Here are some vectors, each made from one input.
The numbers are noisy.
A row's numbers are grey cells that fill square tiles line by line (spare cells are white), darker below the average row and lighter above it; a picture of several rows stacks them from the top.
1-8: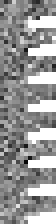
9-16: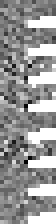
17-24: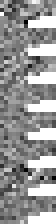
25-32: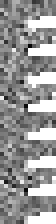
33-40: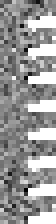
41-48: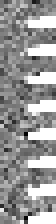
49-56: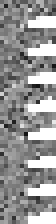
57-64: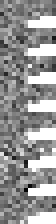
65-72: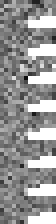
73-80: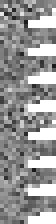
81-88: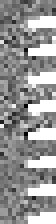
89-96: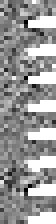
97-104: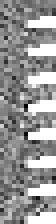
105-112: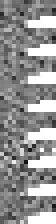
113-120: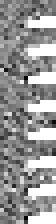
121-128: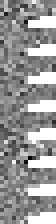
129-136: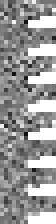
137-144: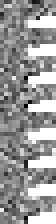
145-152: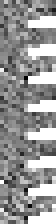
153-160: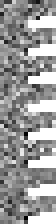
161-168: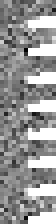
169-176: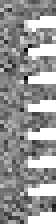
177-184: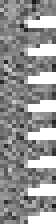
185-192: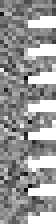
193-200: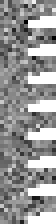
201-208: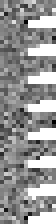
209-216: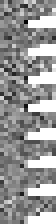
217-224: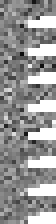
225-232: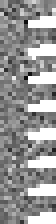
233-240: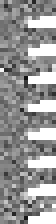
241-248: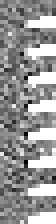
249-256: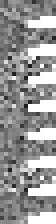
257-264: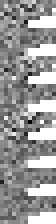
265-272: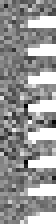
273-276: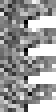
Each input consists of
a point on a 9-point circle and a true/false value, together with either a point on a 13-point circle, or a fixed value.
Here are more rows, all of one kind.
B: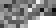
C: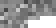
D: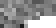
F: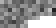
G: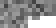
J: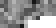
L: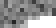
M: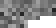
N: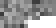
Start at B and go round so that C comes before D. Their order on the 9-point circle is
B, C, N, D, F, L, M, G, J.
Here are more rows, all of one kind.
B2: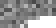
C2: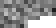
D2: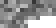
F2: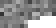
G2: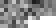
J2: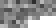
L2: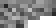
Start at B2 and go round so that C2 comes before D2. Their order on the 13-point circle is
B2, F2, G2, C2, L2, D2, J2.
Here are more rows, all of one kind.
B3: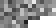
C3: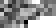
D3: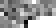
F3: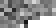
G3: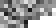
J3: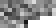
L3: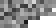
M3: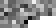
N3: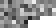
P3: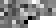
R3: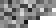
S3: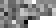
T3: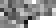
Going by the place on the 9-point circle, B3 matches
C3, F3, L3 and R3.
